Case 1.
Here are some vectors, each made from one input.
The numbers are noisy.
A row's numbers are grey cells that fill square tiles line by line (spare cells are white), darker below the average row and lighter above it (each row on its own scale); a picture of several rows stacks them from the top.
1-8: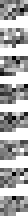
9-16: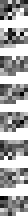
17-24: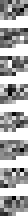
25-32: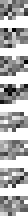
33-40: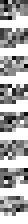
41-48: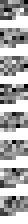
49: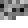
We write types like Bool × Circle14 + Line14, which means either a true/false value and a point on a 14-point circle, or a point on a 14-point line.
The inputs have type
Label7.
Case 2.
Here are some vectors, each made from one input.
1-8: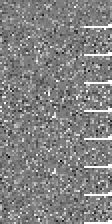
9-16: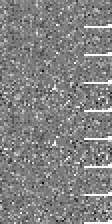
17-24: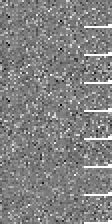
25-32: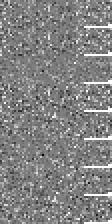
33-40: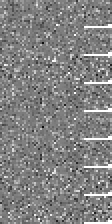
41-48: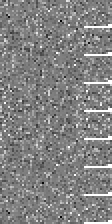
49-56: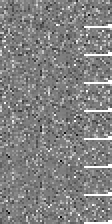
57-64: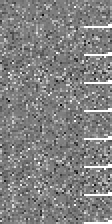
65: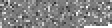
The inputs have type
Label7.
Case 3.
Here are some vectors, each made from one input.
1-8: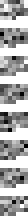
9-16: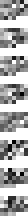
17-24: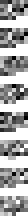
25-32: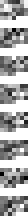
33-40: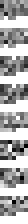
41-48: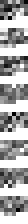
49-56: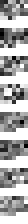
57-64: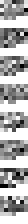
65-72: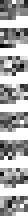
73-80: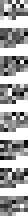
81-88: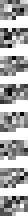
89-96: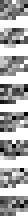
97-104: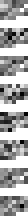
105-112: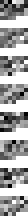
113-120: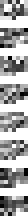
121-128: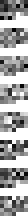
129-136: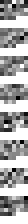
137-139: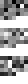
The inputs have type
Label7.
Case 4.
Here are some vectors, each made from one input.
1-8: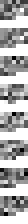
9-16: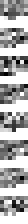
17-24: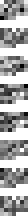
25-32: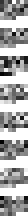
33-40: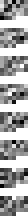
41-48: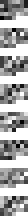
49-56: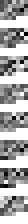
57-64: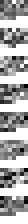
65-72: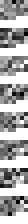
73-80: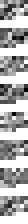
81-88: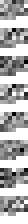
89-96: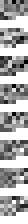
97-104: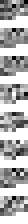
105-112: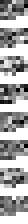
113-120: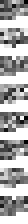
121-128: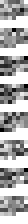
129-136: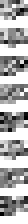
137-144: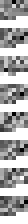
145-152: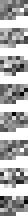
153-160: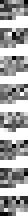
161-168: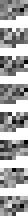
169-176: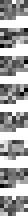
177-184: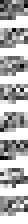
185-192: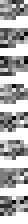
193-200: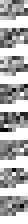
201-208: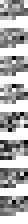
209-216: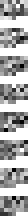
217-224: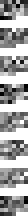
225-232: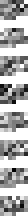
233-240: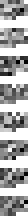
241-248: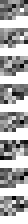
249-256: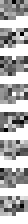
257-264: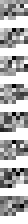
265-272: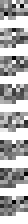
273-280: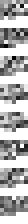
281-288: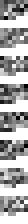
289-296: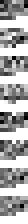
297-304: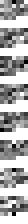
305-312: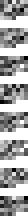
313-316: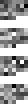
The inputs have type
Label5.
